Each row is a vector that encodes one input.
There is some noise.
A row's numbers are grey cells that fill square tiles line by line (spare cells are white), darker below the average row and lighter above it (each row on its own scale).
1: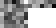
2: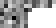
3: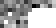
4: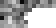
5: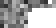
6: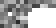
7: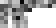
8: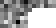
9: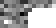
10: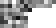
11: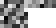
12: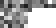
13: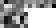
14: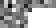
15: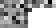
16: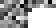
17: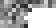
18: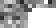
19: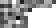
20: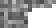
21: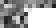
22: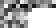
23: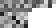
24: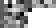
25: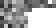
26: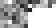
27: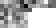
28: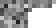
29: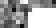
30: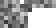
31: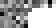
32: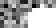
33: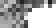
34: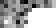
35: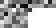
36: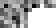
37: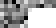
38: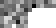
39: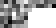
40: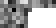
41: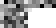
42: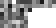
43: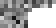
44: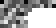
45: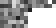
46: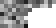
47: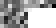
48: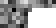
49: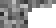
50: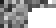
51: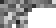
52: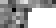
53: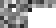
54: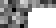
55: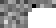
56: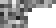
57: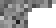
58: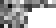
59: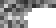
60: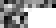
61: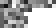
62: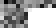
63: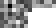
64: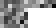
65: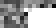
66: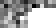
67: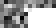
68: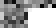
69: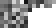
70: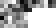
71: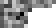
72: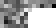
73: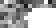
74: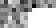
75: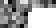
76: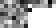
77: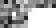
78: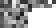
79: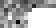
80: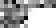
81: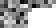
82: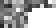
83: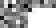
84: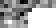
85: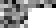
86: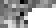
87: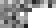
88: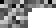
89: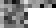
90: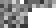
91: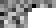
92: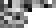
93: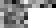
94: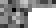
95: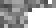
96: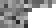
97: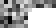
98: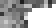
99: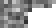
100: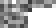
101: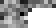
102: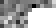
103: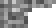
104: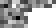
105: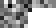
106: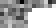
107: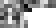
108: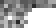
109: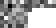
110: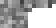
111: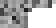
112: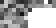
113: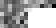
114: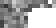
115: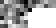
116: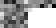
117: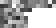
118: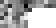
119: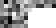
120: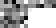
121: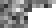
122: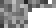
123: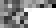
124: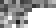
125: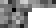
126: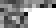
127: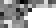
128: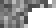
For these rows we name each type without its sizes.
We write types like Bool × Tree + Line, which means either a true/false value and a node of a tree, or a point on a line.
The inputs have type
Line + List(Circle).
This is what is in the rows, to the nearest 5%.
About 20% of them hold a point on a line. The rest are lists of points on a circle.
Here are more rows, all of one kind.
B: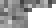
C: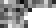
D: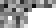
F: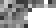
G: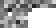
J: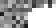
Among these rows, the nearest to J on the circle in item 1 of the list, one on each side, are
B and G.
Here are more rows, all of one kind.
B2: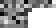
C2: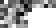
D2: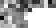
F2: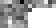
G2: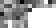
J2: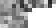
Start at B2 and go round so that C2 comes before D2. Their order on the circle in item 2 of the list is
B2, G2, C2, F2, J2, D2.
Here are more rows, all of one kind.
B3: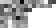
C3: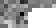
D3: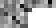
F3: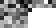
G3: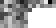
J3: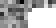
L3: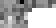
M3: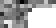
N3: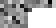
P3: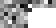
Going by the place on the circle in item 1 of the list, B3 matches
F3, G3, J3 and M3.
